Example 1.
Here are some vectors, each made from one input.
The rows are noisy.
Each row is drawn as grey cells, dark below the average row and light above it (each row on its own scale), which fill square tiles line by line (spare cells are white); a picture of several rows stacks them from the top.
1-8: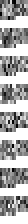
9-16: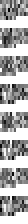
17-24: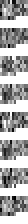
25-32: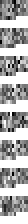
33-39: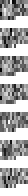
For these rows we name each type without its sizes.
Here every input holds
a point on a line.
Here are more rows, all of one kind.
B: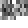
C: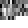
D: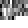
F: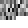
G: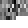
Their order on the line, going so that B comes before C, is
B, D, C, G, F.
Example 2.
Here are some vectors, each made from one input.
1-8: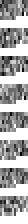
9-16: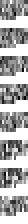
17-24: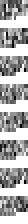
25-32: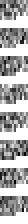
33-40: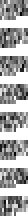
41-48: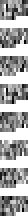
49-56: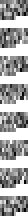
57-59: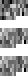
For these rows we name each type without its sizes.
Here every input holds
four true/false values.
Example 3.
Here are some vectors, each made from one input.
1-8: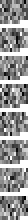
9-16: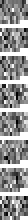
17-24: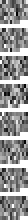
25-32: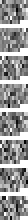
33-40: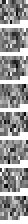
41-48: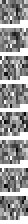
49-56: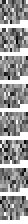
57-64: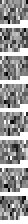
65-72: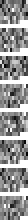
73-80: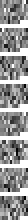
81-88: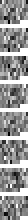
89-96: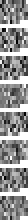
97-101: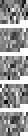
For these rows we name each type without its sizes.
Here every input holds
a point on a circle.
